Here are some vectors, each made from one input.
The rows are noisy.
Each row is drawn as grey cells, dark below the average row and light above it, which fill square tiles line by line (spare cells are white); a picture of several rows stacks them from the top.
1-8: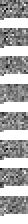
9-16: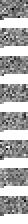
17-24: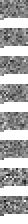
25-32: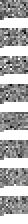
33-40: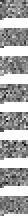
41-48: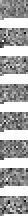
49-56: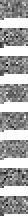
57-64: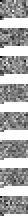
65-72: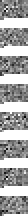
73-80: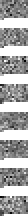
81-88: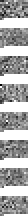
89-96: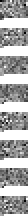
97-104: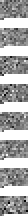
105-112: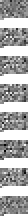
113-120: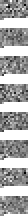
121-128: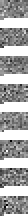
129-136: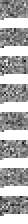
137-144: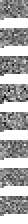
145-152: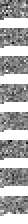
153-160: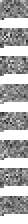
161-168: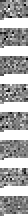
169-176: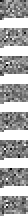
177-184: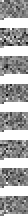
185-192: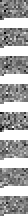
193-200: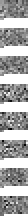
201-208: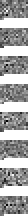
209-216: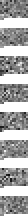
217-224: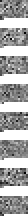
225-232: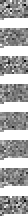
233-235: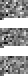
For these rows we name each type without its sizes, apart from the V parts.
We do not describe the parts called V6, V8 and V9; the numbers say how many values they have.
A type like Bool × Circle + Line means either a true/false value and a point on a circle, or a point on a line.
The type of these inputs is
(Label + V8 × V9) × (Line × V6 + Tree).
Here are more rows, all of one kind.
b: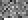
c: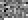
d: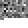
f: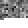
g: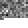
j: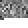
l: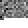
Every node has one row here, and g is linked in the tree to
f.
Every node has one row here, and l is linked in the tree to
b, f and j.
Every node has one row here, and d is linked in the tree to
b.
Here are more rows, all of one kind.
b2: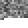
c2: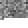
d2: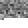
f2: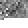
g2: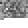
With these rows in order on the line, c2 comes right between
f2 and g2.
